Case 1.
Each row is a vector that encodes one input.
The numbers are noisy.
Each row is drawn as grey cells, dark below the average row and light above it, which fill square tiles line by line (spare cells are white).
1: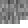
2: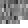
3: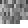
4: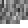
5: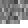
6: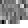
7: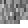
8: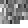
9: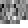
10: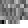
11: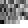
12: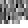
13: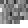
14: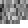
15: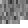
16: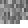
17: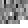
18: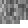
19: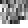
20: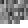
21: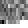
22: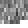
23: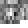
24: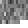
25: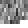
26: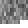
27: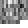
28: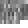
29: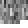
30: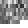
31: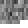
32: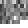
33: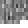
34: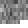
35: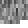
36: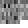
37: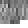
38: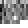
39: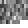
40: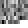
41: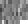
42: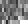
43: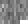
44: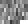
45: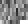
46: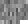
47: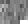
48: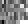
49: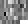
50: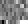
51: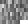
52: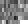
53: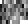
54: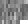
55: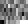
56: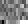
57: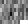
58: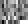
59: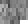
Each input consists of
a true/false value, together with either a fixed value, or a node of an 8-node tree.
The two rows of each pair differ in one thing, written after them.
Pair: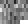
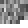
the node of the tree
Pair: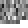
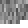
the true/false value
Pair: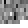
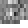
the true/false value
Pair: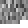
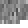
the node of the tree
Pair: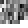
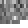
the true/false value
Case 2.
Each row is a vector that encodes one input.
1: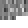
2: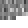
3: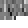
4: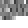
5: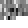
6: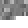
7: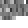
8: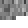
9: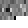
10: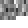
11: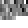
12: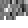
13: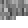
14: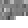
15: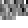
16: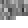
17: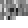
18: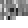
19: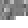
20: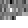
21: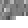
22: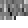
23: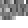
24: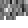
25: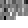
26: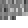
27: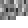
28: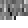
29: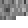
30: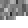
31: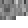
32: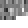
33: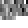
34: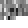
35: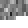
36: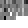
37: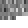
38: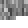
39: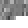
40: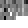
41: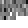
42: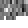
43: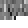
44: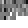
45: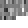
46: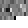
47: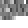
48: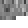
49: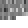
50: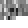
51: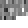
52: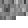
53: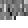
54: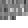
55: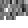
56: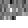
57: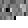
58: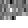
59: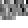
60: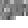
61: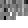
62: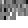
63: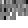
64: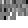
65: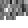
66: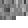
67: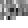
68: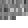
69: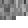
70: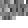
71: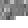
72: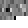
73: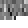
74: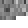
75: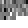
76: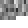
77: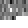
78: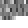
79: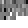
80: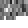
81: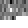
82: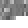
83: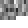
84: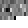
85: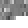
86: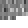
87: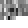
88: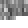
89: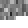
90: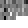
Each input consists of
a node of an 8-node tree and a true/false value.
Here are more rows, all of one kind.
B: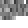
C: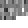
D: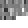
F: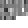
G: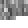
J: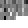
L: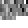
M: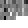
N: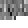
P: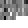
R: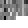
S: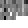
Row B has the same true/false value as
G, L and N.
